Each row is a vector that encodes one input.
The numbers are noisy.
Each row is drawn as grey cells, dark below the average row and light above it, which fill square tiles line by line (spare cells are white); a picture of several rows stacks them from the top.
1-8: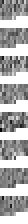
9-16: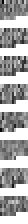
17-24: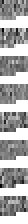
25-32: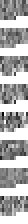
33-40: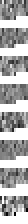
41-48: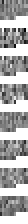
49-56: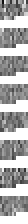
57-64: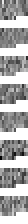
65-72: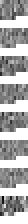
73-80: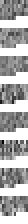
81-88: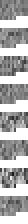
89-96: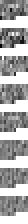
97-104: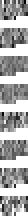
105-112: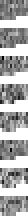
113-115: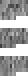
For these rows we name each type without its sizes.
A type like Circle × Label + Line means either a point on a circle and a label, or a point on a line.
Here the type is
Label + Line.
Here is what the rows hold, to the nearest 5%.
About 50% of them hold a label. The rest hold a point on a line.
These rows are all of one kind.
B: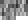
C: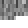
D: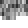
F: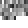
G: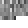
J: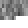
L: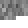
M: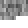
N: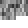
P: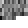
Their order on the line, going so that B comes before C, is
G, F, M, J, L, P, N, B, C, D.
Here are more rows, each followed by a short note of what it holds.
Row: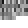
a label
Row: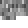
a point on a line
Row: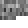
a label
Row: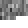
a label
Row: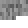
a point on a line
